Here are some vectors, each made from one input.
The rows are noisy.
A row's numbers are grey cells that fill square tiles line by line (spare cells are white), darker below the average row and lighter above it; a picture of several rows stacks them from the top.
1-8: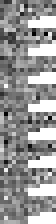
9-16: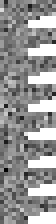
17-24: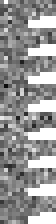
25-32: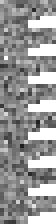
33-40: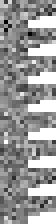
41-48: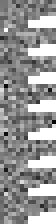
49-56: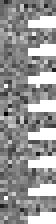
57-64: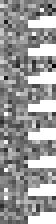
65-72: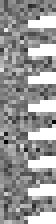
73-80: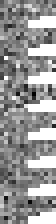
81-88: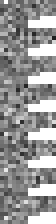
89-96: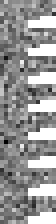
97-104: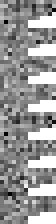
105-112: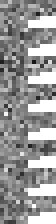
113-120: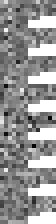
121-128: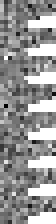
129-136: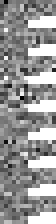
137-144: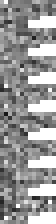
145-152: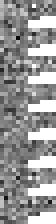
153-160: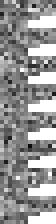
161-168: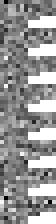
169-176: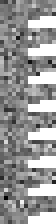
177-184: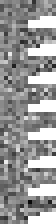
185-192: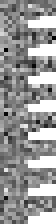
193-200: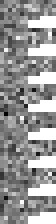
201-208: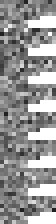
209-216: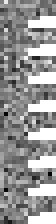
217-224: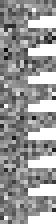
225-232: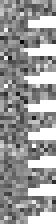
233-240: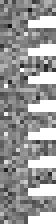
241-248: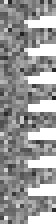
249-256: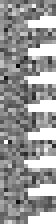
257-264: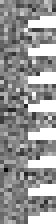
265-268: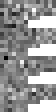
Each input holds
one of 11 labels, together with either two labels (each one of 11) and a true/false value, or a point on a 4-point line.
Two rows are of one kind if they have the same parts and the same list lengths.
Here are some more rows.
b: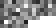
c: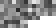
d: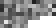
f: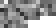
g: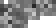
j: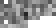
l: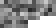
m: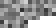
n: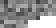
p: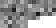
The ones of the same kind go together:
b, d, f, m, n, p
c, g, j, l

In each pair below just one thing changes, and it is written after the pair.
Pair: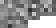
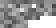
the place on the 4-point line
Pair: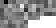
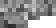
the label
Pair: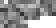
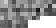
the place on the 4-point line
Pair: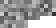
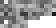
the place on the 4-point line
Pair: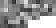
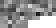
the label
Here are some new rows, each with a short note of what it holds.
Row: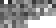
three labels (each one of 11) and a true/false value
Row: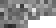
one of 11 labels and a point on a 4-point line
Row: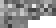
one of 11 labels and a point on a 4-point line
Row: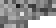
three labels (each one of 11) and a true/false value
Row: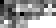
one of 11 labels and a point on a 4-point line
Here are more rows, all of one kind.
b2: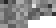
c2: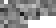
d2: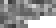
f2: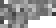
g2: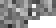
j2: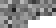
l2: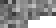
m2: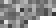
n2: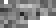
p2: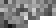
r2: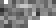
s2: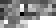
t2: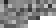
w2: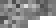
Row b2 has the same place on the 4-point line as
c2, d2, g2 and p2.
